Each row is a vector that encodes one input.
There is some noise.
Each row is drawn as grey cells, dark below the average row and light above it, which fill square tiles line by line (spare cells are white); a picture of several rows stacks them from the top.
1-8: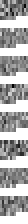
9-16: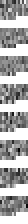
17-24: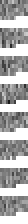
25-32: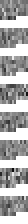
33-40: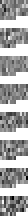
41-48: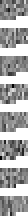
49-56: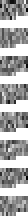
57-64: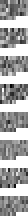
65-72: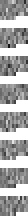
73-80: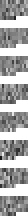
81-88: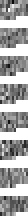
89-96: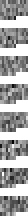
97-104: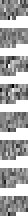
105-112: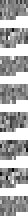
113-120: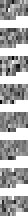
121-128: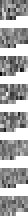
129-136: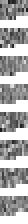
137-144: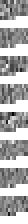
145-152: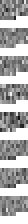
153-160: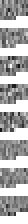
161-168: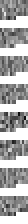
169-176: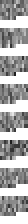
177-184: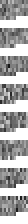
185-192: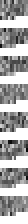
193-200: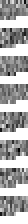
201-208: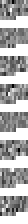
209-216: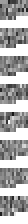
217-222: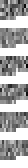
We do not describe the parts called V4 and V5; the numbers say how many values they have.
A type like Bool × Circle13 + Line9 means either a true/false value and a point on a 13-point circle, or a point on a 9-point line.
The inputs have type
Bool × Circle9 + (Tree8 + V5) × V4.
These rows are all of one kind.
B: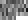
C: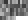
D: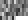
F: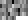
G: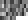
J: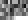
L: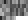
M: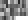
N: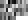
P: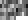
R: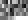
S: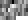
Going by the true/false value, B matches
F, N, P and S.
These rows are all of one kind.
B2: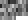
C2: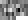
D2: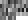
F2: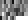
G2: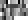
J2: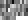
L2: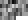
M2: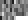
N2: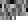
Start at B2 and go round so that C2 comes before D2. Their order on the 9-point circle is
B2, L2, G2, J2, M2, F2, C2, D2, N2.
